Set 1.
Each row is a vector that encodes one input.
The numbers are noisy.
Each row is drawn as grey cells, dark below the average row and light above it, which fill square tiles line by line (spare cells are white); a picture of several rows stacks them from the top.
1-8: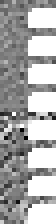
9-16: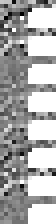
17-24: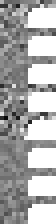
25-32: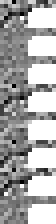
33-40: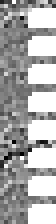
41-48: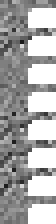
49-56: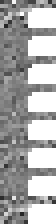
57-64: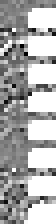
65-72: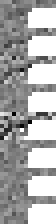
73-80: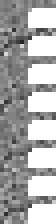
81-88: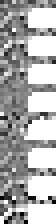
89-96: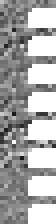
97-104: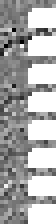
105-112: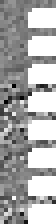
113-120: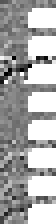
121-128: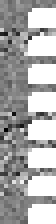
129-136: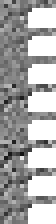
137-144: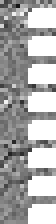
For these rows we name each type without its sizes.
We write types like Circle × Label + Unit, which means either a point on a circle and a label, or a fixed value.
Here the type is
Bool × Circle + Unit.
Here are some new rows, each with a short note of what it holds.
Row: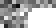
a fixed value
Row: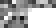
a point on a circle and a true/false value
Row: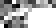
a fixed value
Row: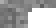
a point on a circle and a true/false value
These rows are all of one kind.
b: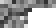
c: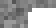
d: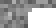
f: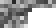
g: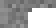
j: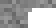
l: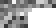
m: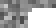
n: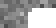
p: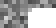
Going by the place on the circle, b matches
d, j and l.
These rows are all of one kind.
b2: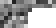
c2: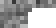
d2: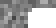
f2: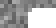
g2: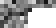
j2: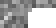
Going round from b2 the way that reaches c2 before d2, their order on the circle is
b2, c2, d2, j2, f2, g2.
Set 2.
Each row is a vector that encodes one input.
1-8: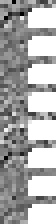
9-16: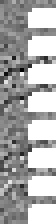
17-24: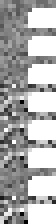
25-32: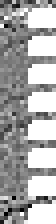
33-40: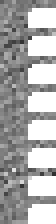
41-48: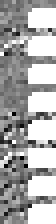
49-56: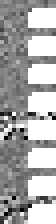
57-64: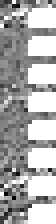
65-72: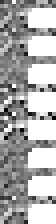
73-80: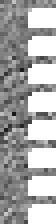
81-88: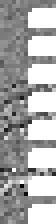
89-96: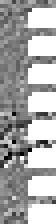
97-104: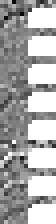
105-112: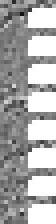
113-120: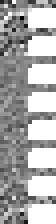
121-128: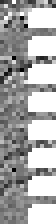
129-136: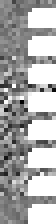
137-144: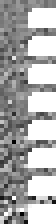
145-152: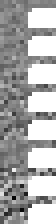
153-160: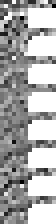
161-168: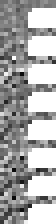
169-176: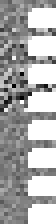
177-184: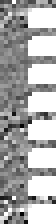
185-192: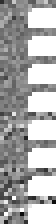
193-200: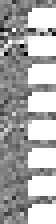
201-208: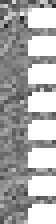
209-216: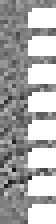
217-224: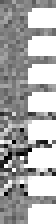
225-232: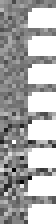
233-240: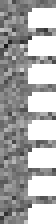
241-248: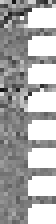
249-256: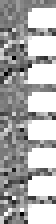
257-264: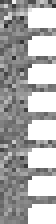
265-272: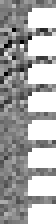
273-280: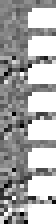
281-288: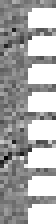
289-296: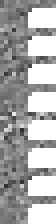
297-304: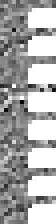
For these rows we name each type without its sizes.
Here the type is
Bool × Circle + Unit.
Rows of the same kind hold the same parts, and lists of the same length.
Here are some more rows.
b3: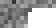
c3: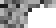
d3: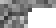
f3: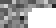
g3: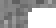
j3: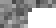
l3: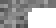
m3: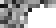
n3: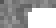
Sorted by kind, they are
b3, d3, f3, g3, j3, l3, n3
c3, m3

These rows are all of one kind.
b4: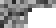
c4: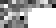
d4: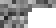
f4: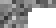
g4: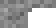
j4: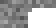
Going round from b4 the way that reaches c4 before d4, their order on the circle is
b4, g4, j4, c4, f4, d4.
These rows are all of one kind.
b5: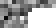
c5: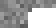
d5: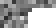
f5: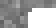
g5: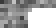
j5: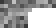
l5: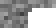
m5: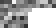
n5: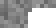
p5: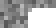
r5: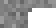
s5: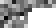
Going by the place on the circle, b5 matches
c5, d5, n5 and s5.
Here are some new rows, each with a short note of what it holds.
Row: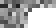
a fixed value
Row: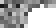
a fixed value
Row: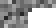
a point on a circle and a true/false value
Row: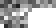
a fixed value
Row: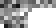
a fixed value
